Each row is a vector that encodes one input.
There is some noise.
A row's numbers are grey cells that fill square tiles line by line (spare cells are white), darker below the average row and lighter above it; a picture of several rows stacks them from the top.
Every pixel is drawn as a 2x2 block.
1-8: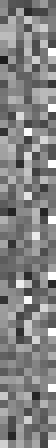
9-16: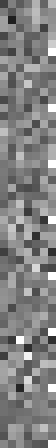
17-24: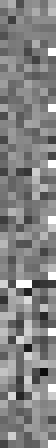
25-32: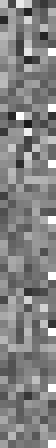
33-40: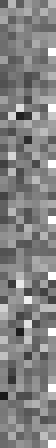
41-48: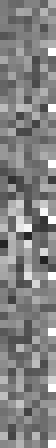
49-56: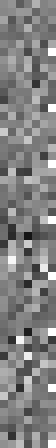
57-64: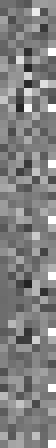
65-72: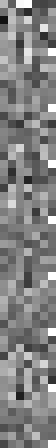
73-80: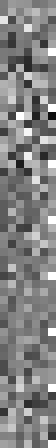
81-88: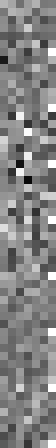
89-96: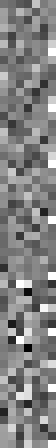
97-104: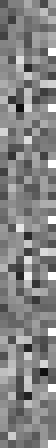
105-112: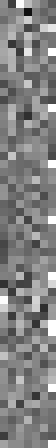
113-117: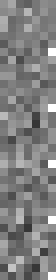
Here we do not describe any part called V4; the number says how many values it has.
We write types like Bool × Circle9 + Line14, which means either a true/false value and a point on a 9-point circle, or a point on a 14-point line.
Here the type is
(Bool × Bool × Bool + Unit) × Line7 + V4.
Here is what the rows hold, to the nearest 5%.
About 75% of them hold a point on a 7-point line, together with either a fixed value, or three true/false values. The rest hold a value of V4.
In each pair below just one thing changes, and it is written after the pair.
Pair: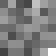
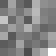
one of the three true/false values
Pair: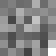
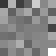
one of the three true/false values
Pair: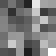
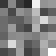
one of the three true/false values
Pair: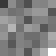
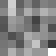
one of the three true/false values
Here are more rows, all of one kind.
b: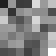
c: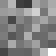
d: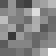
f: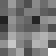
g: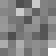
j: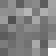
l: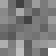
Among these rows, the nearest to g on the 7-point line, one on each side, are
j and l.
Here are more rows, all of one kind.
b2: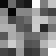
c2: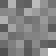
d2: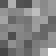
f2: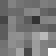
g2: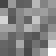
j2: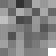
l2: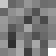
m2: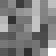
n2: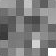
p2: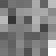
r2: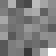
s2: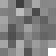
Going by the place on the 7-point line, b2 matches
g2 and m2.
